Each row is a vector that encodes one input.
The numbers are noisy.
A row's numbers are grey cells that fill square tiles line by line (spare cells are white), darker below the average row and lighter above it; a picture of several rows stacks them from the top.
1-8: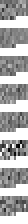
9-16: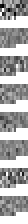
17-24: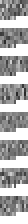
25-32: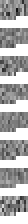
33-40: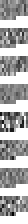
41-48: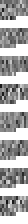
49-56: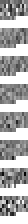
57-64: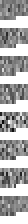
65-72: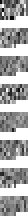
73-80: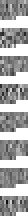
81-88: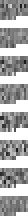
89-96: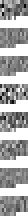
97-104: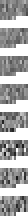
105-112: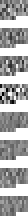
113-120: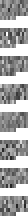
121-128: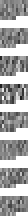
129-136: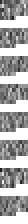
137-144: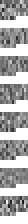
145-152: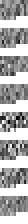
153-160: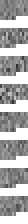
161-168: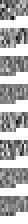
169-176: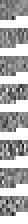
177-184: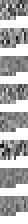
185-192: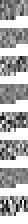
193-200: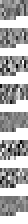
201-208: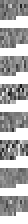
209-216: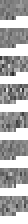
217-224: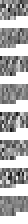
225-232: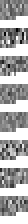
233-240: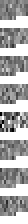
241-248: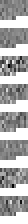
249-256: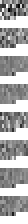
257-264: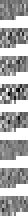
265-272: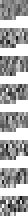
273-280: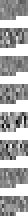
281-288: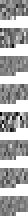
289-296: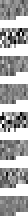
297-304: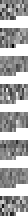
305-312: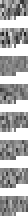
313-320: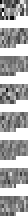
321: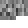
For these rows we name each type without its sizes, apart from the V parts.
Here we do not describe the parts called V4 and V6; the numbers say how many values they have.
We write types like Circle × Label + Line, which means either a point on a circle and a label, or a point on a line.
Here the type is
List(Line) + V4 × V6.
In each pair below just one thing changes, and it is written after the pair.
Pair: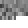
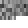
the value of V4
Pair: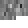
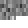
the value of V4
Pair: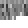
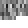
the value of V6
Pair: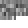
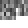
the value of V6
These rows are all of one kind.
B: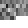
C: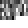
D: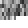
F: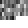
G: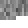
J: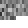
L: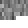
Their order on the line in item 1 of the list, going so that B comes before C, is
B, C, F, D, J, L, G.
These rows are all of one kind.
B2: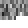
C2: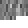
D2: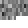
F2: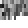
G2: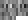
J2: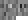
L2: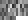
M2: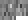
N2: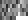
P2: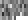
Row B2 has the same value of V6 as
D2, L2 and P2.
